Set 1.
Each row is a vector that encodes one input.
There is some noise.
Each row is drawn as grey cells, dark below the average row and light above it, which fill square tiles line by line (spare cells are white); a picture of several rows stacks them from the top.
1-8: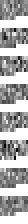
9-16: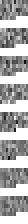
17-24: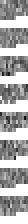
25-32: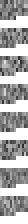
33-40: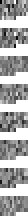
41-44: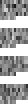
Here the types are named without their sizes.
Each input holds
a list of points on a line.
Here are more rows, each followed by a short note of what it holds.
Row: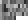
a list of two items
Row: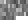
a list of one item
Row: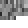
the empty list
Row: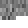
a list of two items
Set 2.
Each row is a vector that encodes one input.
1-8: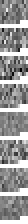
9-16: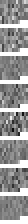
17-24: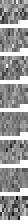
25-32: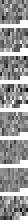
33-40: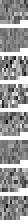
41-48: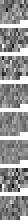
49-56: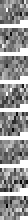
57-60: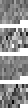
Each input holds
a point on a 7-point line and a true/false value.
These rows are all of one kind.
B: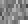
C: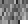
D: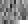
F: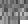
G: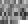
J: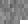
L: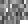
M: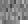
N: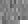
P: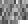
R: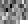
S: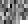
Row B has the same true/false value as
G and P.
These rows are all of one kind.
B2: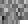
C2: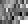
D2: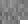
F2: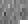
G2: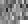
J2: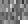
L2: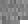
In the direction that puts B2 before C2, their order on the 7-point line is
B2, F2, L2, G2, D2, C2, J2.
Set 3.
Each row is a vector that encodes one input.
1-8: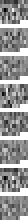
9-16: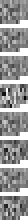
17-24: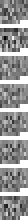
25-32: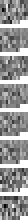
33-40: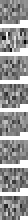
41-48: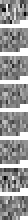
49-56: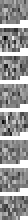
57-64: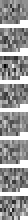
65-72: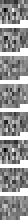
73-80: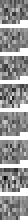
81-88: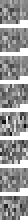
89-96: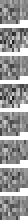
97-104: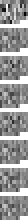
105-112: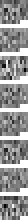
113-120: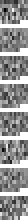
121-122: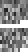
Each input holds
either a point on a 9-point line, or a node of a 9-node tree.
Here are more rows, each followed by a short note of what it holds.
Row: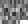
a node of a 9-node tree
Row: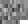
a point on a 9-point line
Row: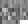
a point on a 9-point line
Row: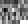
a node of a 9-node tree
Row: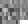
a point on a 9-point line
